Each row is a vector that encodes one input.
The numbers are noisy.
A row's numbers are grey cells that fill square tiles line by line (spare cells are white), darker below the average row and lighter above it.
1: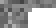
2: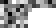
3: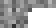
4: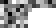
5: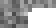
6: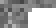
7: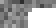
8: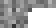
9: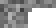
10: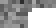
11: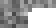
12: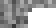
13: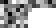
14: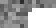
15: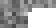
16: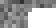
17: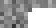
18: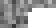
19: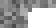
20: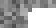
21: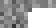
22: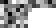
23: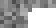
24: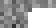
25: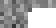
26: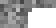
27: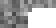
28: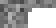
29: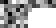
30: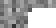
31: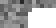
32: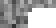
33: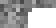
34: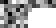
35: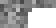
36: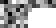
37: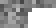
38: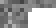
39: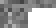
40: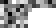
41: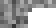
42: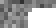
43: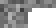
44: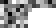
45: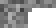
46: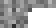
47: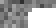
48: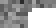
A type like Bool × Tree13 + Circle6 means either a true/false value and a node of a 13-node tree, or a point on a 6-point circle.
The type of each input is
Bool × Circle5 + Unit.
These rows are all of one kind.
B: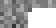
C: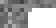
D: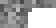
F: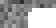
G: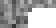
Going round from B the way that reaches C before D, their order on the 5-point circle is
B, F, C, G, D.
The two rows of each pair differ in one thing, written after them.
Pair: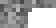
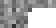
the true/false value
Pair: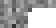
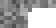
the place on the 5-point circle
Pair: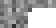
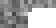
the place on the 5-point circle
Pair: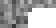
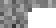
the place on the 5-point circle
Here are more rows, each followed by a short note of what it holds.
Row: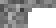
a point on a 5-point circle and a true/false value
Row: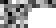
a fixed value
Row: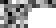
a fixed value
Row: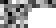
a fixed value
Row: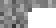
a point on a 5-point circle and a true/false value
